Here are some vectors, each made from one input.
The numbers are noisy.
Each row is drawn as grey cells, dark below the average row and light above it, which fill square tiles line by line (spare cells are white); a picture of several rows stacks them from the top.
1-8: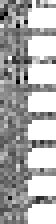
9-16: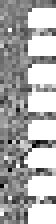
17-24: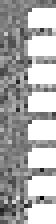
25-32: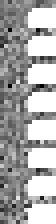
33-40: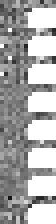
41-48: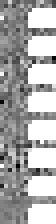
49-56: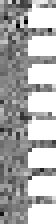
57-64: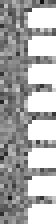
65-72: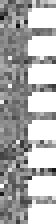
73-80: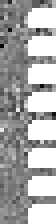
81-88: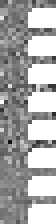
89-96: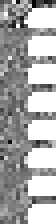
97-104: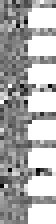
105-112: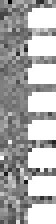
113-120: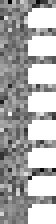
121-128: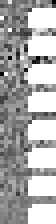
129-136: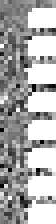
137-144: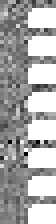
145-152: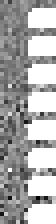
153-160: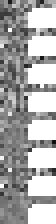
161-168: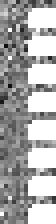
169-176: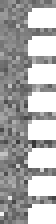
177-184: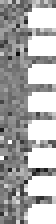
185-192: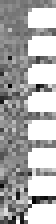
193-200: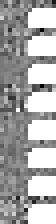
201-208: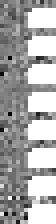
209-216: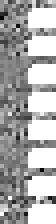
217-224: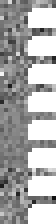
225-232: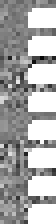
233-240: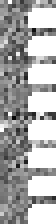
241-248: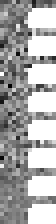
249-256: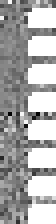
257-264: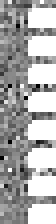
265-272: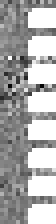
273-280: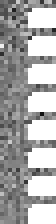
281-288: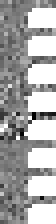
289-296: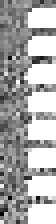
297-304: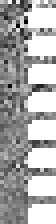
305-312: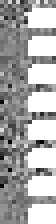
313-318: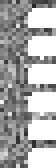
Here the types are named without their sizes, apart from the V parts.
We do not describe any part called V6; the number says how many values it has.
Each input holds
a point on a line, together with either a node of a tree, or a list of values of V6.
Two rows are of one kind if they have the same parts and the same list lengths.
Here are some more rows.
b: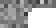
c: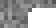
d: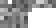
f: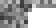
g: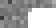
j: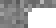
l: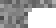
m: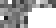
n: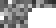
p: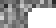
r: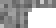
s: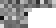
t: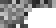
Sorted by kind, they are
b, n, p, t
c
d, m, r, s
f, g, j, l

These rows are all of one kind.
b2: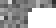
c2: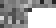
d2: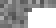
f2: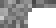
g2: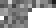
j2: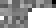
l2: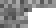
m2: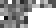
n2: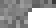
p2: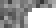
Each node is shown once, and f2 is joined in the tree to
l2 and m2.
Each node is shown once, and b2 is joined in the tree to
g2 and j2.
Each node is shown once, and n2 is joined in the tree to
p2.
